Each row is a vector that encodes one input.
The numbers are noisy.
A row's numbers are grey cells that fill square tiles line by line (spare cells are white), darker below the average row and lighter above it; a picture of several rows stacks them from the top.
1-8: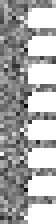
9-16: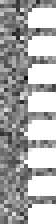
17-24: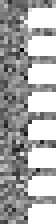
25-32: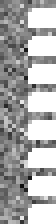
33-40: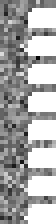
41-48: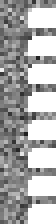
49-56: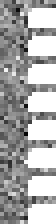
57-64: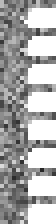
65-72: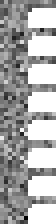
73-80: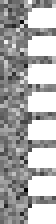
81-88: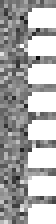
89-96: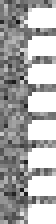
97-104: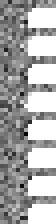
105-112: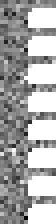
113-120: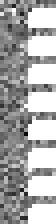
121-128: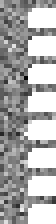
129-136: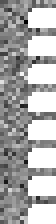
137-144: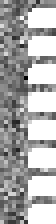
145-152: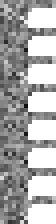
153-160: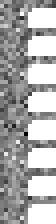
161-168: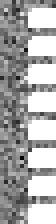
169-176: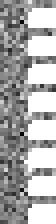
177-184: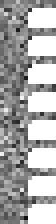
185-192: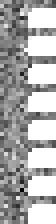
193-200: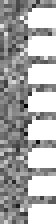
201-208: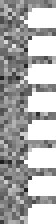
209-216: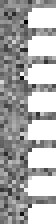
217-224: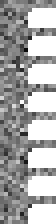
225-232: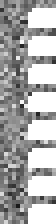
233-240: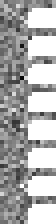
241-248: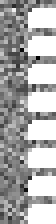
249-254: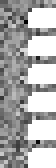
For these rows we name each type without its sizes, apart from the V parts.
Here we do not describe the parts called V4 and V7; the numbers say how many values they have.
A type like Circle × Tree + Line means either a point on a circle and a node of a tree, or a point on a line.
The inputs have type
Bool × (Circle + Line) + List(V4) × V7.
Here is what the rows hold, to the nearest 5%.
About 40% of them hold a true/false value, together with either a point on a circle, or a point on a line. The rest hold a value of V7, together with a list of values of V4.
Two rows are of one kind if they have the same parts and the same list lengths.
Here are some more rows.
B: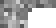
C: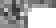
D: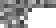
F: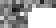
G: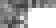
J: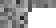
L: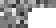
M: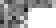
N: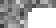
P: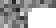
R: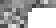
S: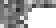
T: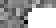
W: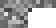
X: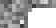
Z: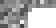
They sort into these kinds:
B, N, R, X, Z
C, F, P
D, L, S
G, M
J, T, W

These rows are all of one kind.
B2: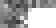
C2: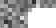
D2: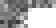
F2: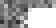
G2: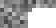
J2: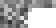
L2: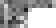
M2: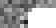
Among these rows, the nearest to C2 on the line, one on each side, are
B2 and G2.
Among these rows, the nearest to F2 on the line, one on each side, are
D2 and L2.
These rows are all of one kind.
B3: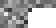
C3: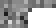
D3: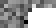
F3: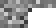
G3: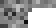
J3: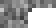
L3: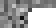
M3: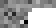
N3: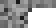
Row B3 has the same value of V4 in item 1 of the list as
G3, J3 and N3.
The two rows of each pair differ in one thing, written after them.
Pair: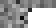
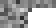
the value of V4 in item 1 of the list
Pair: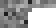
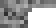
the value of V4 in item 1 of the list
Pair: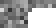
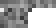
the value of V4 in item 1 of the list
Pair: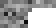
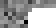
the value of V4 in item 2 of the list
